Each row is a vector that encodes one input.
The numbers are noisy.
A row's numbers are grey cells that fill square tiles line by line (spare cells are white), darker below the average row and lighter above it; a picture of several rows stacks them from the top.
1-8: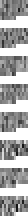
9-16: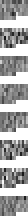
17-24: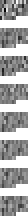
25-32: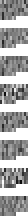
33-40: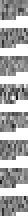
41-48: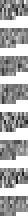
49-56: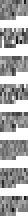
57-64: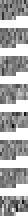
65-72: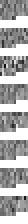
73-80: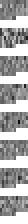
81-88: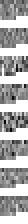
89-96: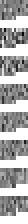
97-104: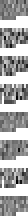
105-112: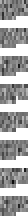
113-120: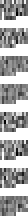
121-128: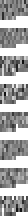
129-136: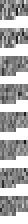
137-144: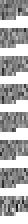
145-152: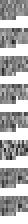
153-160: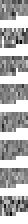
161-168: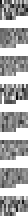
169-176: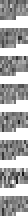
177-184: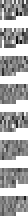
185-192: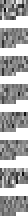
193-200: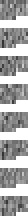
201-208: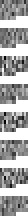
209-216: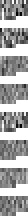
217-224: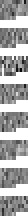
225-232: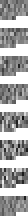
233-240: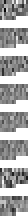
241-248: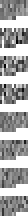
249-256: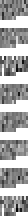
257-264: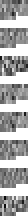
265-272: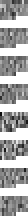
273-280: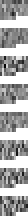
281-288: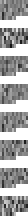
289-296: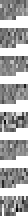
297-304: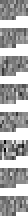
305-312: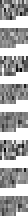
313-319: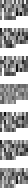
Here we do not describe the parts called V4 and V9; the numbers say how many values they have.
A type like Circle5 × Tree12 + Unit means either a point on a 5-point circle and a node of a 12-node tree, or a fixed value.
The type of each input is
(Bool × Circle5 + Unit) × V9 + Label6 × V4 × V4.
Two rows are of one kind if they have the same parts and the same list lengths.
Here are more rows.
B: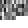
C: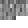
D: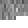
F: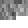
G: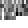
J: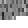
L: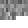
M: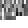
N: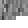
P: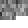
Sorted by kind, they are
B, G, M
C, D, F, L, P
J, N

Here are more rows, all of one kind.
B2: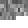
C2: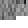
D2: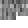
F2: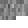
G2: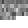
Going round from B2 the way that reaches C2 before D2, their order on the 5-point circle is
B2, F2, C2, D2, G2.
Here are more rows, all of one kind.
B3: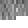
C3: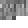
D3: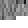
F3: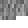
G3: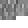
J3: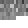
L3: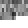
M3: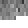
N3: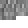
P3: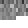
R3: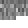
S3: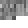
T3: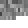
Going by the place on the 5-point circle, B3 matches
J3, M3, P3 and T3.
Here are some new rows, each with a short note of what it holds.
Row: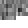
a value of V9
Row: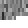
a value of V9
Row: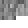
a point on a 5-point circle, a true/false value and a value of V9
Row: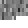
a value of V9
